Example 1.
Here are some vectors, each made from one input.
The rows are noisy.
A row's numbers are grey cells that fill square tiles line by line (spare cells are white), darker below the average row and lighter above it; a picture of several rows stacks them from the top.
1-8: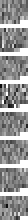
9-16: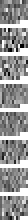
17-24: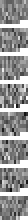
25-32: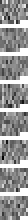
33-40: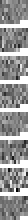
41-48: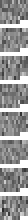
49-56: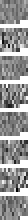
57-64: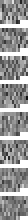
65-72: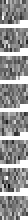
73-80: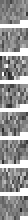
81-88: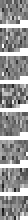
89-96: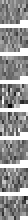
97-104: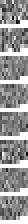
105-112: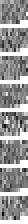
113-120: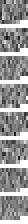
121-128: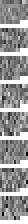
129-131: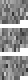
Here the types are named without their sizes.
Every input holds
a node of a tree and three true/false values, together with either a fixed value, or a node of a tree.
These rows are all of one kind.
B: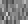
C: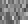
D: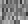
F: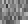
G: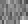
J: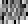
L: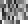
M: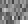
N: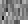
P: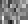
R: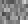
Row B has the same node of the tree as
L, M, N and P.
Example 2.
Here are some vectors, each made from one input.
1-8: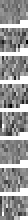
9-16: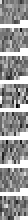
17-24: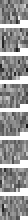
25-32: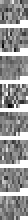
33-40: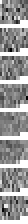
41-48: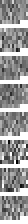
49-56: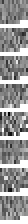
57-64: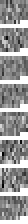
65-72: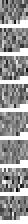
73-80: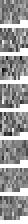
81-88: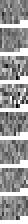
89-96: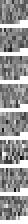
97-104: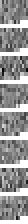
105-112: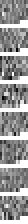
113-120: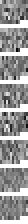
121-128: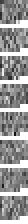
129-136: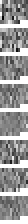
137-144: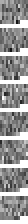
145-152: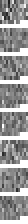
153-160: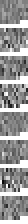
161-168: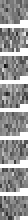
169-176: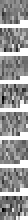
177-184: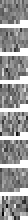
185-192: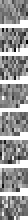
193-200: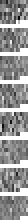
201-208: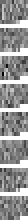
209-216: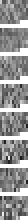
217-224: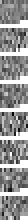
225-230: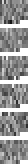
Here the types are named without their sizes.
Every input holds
a node of a tree and three true/false values, together with either a fixed value, or a node of a tree.
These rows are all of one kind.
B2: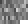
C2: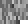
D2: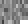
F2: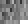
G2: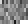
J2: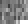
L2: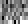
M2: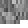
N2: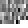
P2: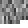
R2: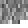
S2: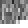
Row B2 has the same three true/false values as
N2 and P2.
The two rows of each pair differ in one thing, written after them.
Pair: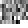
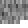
the node of the tree
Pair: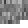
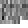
one of the three true/false values
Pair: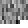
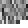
the node of the tree
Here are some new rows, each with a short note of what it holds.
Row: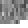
a node of a tree and three true/false values
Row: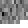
a node of a tree and three true/false values
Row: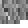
a node of each of two trees and three true/false values
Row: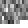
a node of a tree and three true/false values
